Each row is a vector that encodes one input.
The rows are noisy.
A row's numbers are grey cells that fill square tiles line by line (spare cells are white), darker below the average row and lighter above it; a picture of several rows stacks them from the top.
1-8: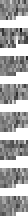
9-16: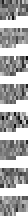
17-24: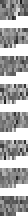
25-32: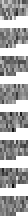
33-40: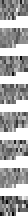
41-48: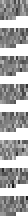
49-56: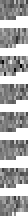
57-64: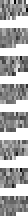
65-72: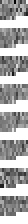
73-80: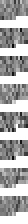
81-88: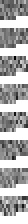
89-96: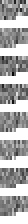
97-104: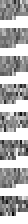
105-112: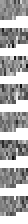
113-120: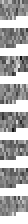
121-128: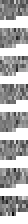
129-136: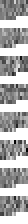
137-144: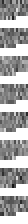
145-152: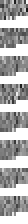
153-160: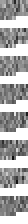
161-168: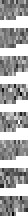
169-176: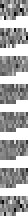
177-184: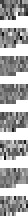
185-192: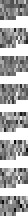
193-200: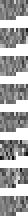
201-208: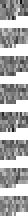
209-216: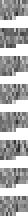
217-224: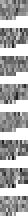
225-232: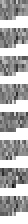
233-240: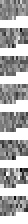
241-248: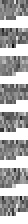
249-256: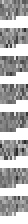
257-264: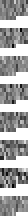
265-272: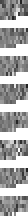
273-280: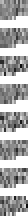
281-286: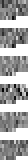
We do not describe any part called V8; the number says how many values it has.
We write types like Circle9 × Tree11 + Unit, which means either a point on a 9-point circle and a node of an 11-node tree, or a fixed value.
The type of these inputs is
Bool × (Circle11 + Label9 × (Line9 + V8)).
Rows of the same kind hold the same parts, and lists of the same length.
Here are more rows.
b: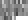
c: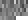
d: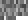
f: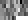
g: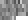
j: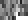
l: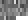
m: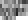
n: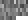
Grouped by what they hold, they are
b, g, n
c, d, l, m
f, j

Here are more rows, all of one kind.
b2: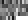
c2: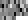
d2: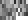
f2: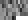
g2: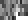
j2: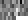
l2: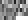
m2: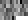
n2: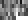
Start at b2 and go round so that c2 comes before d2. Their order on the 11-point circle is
b2, c2, f2, l2, m2, d2, g2, n2, j2.
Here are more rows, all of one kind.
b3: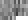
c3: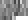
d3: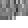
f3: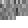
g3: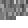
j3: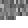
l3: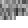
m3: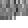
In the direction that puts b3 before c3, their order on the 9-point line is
b3, j3, c3, l3, g3, d3, m3, f3.
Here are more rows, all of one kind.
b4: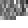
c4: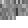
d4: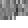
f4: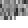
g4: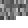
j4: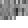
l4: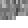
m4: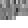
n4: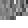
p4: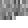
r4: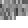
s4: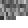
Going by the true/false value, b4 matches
g4, n4 and s4.
